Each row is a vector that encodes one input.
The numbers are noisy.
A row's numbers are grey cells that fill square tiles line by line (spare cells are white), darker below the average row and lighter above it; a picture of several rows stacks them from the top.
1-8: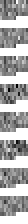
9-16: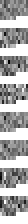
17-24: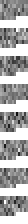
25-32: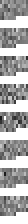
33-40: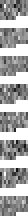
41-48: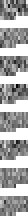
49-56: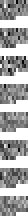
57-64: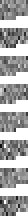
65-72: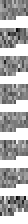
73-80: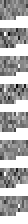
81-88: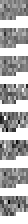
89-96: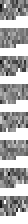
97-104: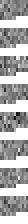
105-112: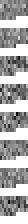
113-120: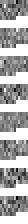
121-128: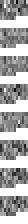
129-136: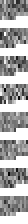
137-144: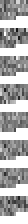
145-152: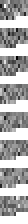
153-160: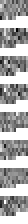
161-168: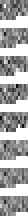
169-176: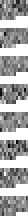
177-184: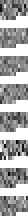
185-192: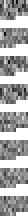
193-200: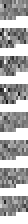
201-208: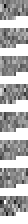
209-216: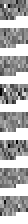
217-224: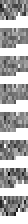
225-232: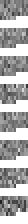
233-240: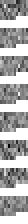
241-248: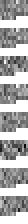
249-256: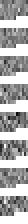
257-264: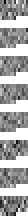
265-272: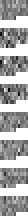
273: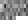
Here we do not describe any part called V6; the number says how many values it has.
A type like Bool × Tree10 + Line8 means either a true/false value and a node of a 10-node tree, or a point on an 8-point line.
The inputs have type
Bool × Bool × Bool × Tree8 + (Tree10 + Unit) × V6.
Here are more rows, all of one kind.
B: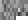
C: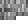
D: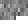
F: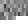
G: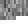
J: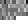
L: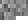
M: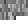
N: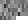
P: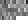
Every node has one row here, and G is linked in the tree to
F, L and N.
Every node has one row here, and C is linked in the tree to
B.
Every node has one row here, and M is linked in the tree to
D and N.
